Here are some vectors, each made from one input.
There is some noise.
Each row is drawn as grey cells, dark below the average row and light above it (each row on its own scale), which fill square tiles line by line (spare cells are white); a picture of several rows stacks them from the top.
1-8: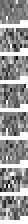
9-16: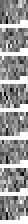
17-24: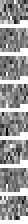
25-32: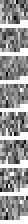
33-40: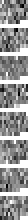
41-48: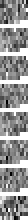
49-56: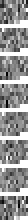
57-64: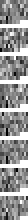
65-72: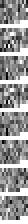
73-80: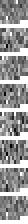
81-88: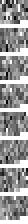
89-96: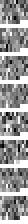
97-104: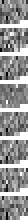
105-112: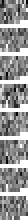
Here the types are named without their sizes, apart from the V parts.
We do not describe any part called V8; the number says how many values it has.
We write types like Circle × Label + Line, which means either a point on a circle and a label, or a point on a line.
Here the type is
(Line + Tree) × V8.
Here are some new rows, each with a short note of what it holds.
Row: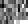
a point on a line and a value of V8
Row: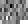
a node of a tree and a value of V8
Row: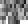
a node of a tree and a value of V8
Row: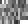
a node of a tree and a value of V8
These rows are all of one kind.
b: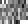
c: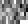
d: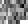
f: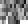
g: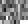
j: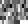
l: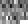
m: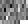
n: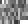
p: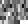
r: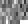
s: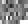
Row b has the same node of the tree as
d, f, j and p.
